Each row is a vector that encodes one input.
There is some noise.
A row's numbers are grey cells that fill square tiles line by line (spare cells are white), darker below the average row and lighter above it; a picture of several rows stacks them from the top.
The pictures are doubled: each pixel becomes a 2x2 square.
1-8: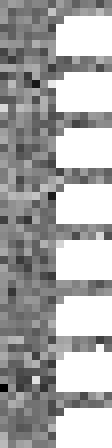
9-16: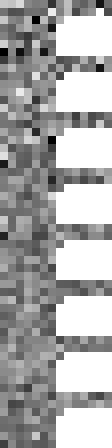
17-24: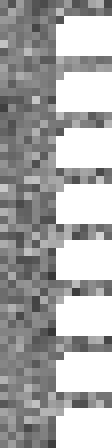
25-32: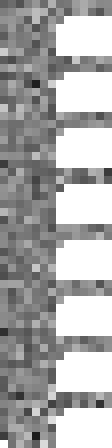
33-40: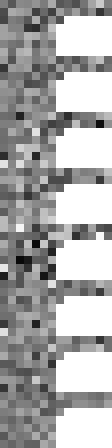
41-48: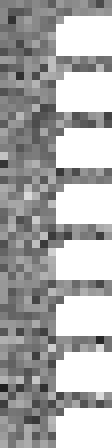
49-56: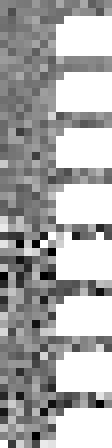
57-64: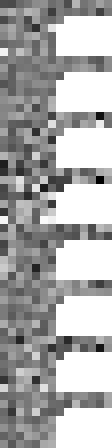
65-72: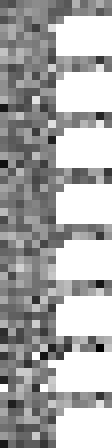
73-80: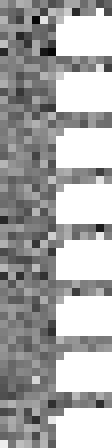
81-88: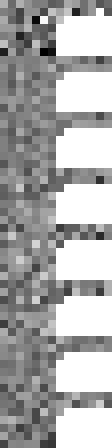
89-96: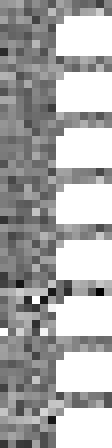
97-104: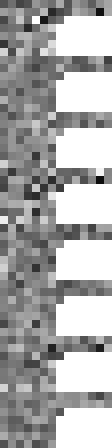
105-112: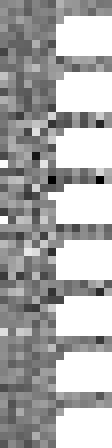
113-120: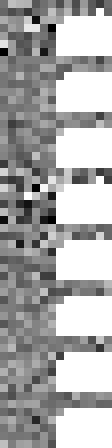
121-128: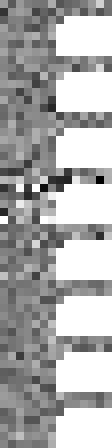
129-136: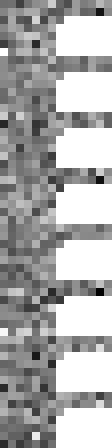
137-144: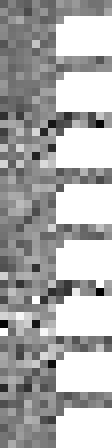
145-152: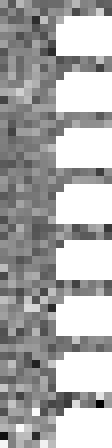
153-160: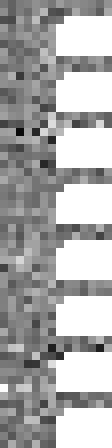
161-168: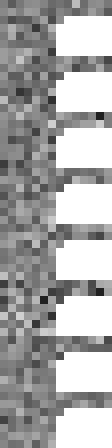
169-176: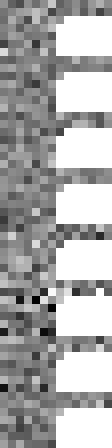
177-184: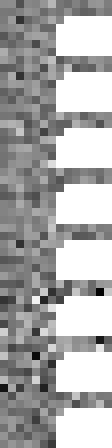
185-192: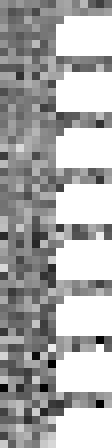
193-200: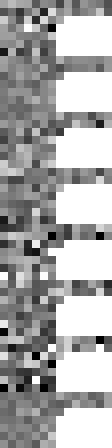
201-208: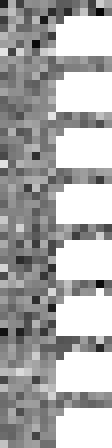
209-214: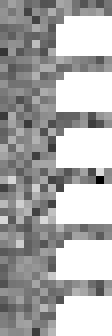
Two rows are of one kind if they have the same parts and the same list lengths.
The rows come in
2 kinds.
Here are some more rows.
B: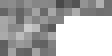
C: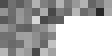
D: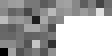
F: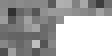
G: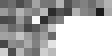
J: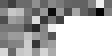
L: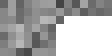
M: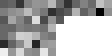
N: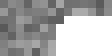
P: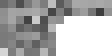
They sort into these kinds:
B, J, L, M, P
C, D, F, G, N

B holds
a point on a 15-point line.
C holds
a node of a 13-node tree and a true/false value.
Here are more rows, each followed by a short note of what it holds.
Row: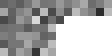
a node of a 13-node tree and a true/false value
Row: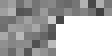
a point on a 15-point line
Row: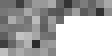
a point on a 15-point line
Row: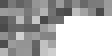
a node of a 13-node tree and a true/false value
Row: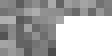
a point on a 15-point line
